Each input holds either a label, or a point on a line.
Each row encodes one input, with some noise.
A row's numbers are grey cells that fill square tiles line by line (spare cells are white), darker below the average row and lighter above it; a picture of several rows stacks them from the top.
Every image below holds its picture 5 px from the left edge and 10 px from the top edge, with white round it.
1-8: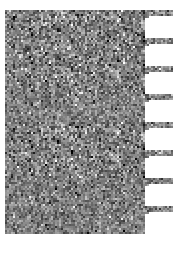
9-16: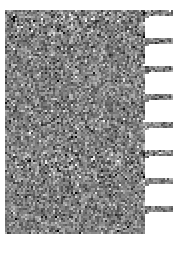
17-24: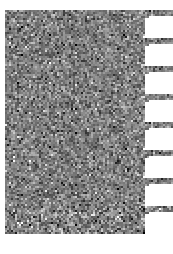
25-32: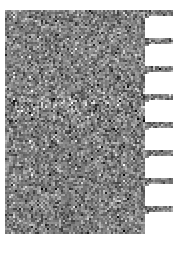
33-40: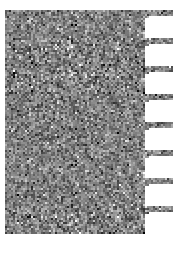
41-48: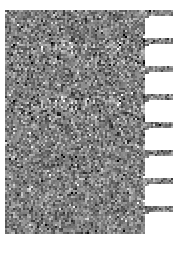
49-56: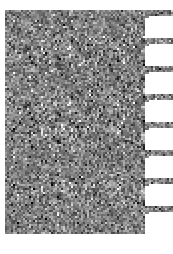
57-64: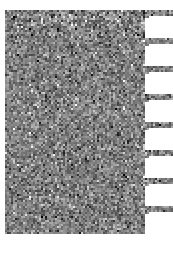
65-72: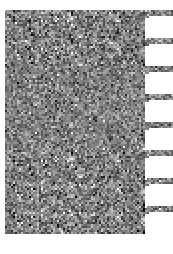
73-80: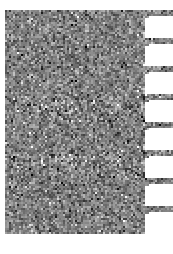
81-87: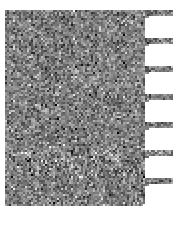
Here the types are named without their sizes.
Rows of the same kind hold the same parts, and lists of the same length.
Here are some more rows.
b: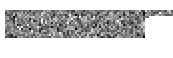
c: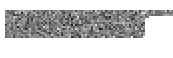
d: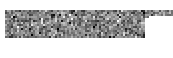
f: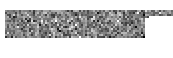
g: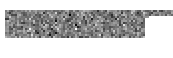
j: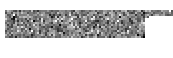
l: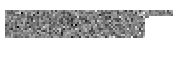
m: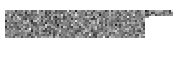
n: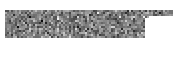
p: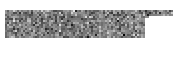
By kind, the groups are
b, d, f, j
c, g, l, m, n, p

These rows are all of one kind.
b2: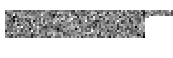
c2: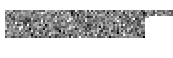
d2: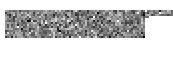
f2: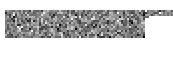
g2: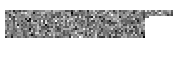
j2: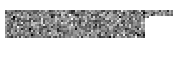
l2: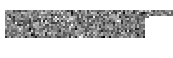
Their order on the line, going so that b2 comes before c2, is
j2, b2, f2, d2, g2, l2, c2.
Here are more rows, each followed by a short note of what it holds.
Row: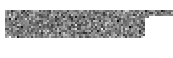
a label
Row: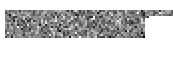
a point on a line
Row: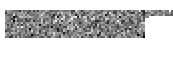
a point on a line
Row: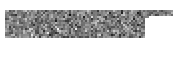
a label
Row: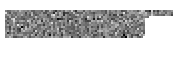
a label
